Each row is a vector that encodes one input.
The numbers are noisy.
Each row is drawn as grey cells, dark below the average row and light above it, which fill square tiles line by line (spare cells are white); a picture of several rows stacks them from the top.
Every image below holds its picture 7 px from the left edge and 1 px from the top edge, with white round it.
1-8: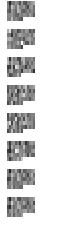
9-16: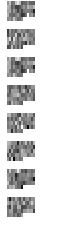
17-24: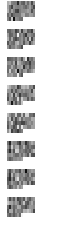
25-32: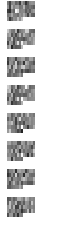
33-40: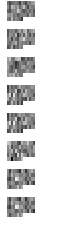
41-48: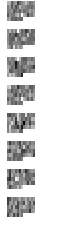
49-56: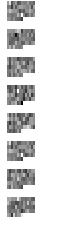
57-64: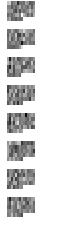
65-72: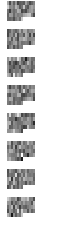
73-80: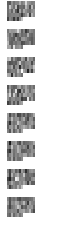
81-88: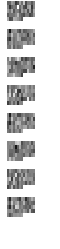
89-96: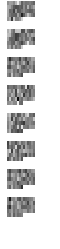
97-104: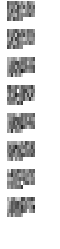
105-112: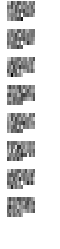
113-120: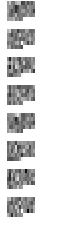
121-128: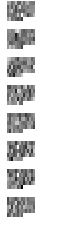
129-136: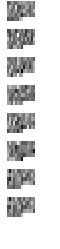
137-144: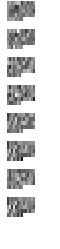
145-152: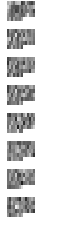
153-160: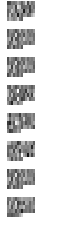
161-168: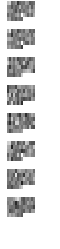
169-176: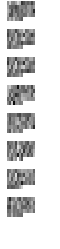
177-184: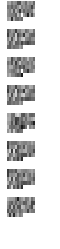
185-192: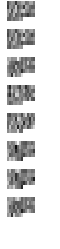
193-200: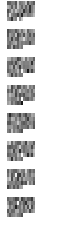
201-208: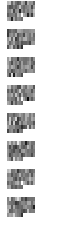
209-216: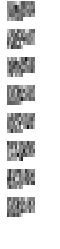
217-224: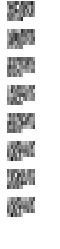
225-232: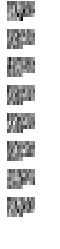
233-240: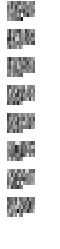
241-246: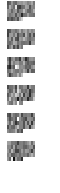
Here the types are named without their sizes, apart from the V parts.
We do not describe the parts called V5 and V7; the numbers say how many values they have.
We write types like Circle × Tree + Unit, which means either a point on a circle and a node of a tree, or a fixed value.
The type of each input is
Bool × (Circle + V5) × V7.
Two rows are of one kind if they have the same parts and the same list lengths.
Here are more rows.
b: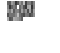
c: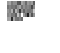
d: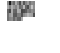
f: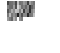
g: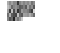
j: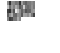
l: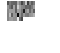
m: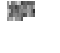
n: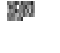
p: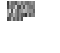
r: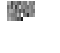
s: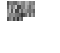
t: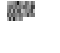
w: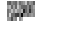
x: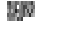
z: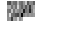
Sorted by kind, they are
b, c, f, g, j, t, w, z
d, l, m, n, p, r, s, x

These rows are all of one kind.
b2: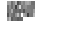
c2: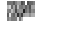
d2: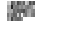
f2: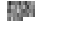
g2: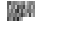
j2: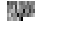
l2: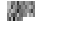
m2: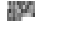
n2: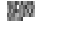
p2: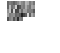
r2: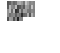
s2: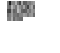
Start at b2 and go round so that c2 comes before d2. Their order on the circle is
b2, n2, c2, m2, d2, l2, p2, j2, f2, r2, s2, g2.
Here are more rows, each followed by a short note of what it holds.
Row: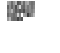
a point on a circle, a true/false value and a value of V7
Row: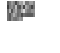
a true/false value, a value of V5 and a value of V7
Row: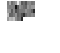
a point on a circle, a true/false value and a value of V7
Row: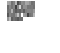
a point on a circle, a true/false value and a value of V7
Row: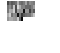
a point on a circle, a true/false value and a value of V7
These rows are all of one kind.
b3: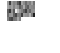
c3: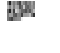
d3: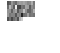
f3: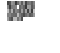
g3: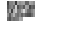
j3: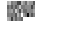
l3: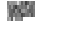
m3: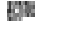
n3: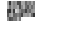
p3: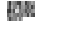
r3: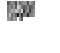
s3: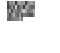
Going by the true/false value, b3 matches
c3, d3 and n3.
